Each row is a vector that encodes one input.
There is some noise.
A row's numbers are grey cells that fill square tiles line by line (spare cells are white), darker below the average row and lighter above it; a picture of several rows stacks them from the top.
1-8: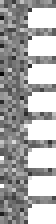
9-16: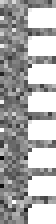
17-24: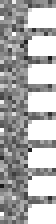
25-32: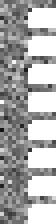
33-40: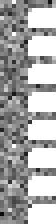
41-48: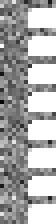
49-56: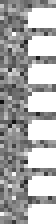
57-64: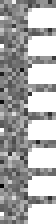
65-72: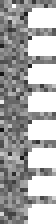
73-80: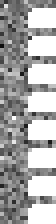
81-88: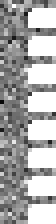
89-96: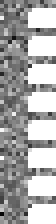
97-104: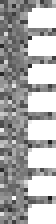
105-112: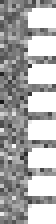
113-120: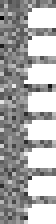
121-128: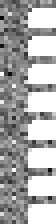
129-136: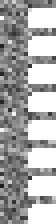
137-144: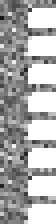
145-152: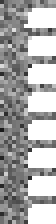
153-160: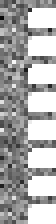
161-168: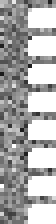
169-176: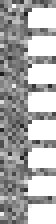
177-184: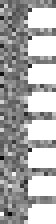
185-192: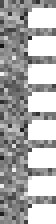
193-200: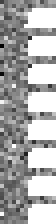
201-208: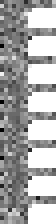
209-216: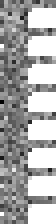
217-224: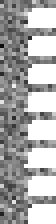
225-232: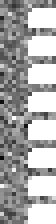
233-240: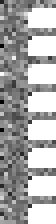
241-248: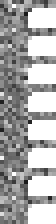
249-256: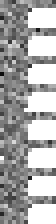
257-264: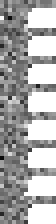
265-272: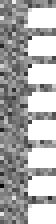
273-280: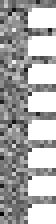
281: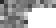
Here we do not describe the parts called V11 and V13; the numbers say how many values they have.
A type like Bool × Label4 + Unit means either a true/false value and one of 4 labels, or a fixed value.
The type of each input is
Bool × V11 + Line7 + Line10 × V13.
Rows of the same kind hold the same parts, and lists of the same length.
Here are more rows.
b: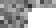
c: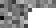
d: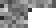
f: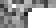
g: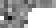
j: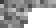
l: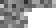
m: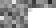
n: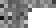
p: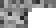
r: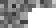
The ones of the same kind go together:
b, g, j, l, m, r
c, d, n
f, p

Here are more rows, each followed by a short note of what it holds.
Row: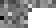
a point on a 10-point line and a value of V13
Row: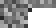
a point on a 10-point line and a value of V13
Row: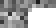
a point on a 7-point line
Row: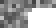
a true/false value and a value of V11
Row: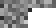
a point on a 10-point line and a value of V13
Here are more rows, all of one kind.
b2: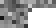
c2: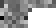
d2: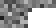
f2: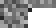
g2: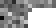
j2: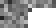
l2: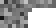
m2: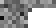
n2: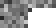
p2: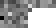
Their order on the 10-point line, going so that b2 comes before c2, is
g2, d2, l2, f2, m2, b2, p2, j2, n2, c2.
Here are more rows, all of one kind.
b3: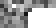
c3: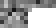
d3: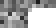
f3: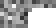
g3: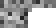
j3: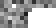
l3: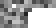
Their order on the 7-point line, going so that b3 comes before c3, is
b3, l3, j3, f3, g3, d3, c3.
